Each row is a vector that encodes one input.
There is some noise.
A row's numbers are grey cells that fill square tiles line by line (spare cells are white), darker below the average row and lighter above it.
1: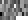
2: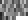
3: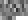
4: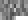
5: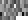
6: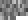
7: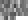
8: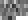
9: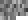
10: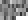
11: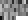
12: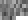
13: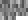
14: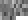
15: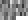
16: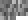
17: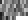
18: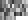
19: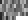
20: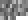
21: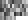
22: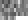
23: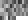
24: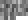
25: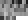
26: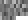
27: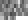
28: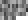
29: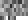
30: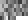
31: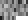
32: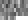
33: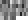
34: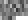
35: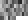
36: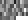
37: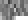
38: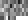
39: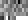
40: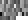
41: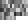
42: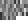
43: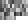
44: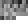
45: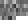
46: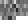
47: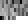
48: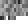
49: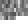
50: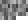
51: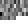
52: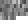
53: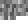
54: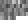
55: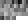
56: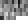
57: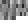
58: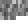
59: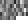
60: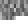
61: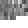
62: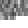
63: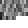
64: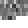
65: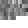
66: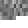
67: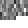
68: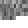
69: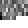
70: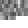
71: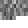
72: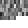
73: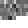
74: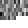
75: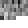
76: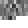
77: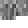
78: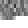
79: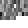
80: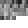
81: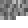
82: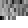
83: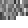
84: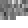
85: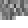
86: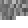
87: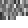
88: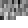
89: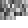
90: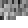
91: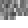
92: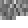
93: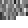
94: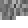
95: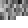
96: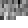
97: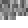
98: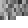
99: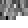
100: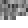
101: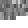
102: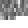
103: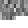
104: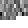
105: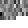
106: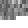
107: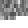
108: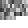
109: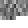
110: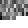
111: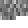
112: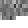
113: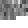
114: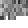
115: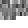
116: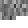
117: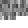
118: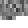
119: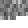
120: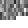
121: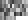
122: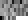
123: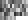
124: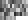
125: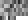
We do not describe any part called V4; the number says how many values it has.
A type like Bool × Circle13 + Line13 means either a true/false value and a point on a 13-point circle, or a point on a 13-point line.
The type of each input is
Bool × (Line3 × Line3 + V4) + List2(Line5).
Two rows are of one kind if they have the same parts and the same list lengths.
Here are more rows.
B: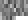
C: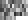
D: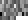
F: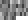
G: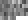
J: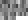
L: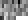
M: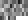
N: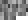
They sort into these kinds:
B, F, J
C
D, M
G, N
L

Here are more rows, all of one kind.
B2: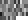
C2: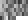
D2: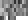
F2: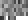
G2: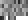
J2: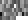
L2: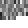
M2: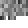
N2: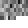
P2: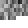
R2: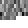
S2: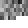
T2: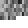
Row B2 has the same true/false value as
J2, L2 and R2.
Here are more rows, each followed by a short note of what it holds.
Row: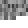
a list of two items
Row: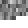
a list of two items
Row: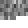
a list of two items
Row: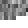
a list of two items
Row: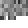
a point on each of two 3-point lines and a true/false value
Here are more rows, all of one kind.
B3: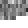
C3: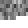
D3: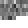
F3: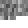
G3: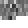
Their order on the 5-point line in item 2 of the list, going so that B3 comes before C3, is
B3, D3, C3, G3, F3.
